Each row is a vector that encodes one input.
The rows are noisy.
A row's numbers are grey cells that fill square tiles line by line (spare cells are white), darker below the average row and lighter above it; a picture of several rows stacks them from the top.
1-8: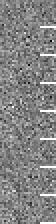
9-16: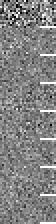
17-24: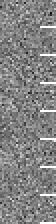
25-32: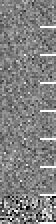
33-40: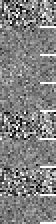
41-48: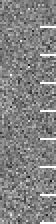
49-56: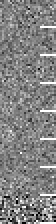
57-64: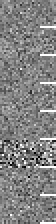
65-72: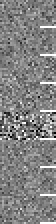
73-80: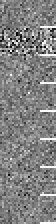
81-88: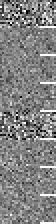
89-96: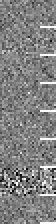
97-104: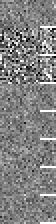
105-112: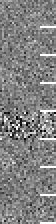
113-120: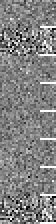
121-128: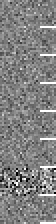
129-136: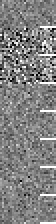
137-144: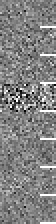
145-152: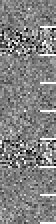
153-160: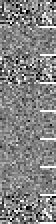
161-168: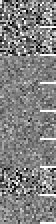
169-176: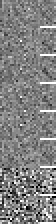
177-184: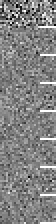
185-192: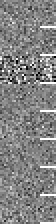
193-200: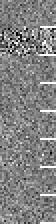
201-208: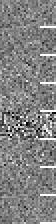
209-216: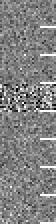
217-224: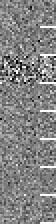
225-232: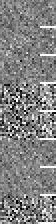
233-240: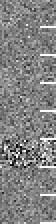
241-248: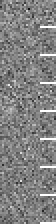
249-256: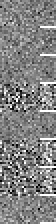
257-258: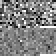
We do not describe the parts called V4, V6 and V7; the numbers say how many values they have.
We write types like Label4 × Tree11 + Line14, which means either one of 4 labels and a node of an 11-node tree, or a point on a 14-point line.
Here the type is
(Bool × V6 + V7) × Line9 × V4 + Line8.
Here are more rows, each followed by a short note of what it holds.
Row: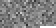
a point on a 9-point line, a true/false value, a value of V4 and a value of V6
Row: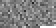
a point on a 9-point line, a true/false value, a value of V4 and a value of V6
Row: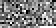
a point on an 8-point line
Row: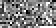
a point on an 8-point line
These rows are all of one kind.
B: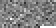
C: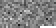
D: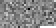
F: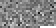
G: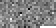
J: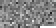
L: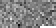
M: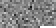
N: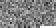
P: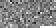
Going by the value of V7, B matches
C and L.
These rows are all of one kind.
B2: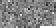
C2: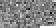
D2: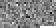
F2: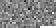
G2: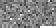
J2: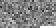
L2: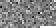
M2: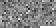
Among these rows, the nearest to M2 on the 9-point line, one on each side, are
D2 and F2.
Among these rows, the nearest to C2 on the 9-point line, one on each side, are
J2 and L2.
